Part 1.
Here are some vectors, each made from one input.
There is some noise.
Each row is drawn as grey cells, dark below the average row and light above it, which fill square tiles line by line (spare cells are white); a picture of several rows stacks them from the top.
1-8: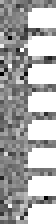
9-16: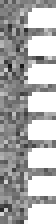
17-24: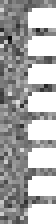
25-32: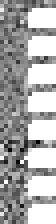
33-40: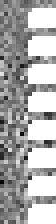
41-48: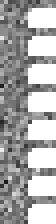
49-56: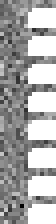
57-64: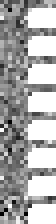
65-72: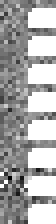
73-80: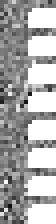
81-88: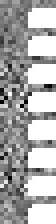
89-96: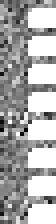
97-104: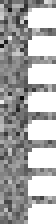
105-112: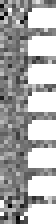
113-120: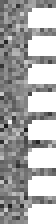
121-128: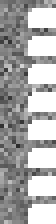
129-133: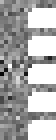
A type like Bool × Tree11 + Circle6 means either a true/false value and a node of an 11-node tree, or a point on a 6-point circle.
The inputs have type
Label8 × (Label8 + Line8).
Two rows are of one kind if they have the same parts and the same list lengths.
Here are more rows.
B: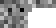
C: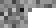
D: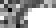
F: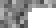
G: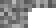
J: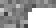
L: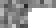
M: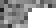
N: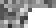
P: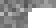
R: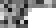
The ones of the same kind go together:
B, C, M, N
D, F, G, J, L, P, R

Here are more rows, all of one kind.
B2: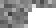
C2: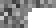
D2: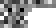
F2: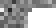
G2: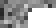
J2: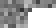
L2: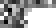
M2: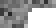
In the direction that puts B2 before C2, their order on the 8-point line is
D2, J2, B2, G2, M2, C2, L2, F2.
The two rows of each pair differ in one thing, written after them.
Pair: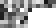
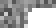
the place on the 8-point line
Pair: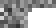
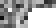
the label
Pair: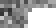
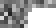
the label
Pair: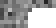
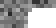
the place on the 8-point line
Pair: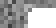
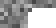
the label
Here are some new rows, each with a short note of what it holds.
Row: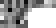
two labels (each one of 8)
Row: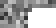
two labels (each one of 8)
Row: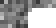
two labels (each one of 8)
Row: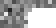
one of 8 labels and a point on an 8-point line
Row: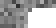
one of 8 labels and a point on an 8-point line
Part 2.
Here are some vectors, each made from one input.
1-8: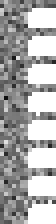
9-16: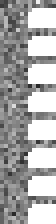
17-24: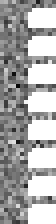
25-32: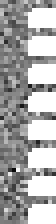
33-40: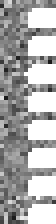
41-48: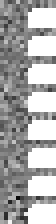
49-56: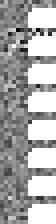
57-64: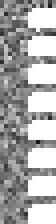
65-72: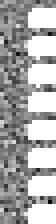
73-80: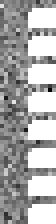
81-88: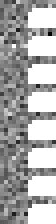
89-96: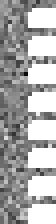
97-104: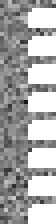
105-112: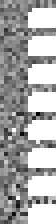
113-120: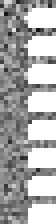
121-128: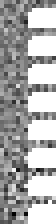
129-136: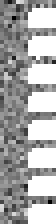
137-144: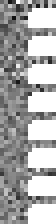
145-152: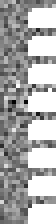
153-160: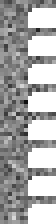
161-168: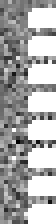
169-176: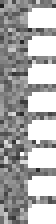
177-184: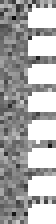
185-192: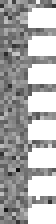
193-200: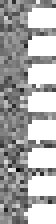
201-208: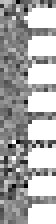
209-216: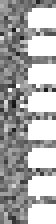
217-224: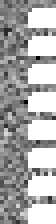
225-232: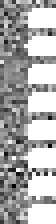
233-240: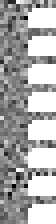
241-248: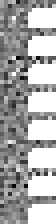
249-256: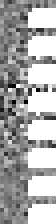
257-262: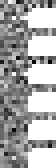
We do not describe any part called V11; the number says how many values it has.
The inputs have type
Bool × Label8 × V11.
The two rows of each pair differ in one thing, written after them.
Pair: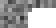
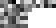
the true/false value
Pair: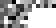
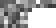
the value of V11
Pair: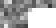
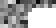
the true/false value
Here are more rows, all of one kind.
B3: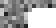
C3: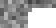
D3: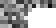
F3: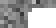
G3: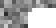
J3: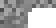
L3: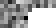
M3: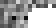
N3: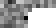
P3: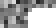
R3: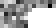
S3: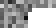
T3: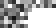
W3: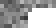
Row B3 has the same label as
D3, L3 and M3.
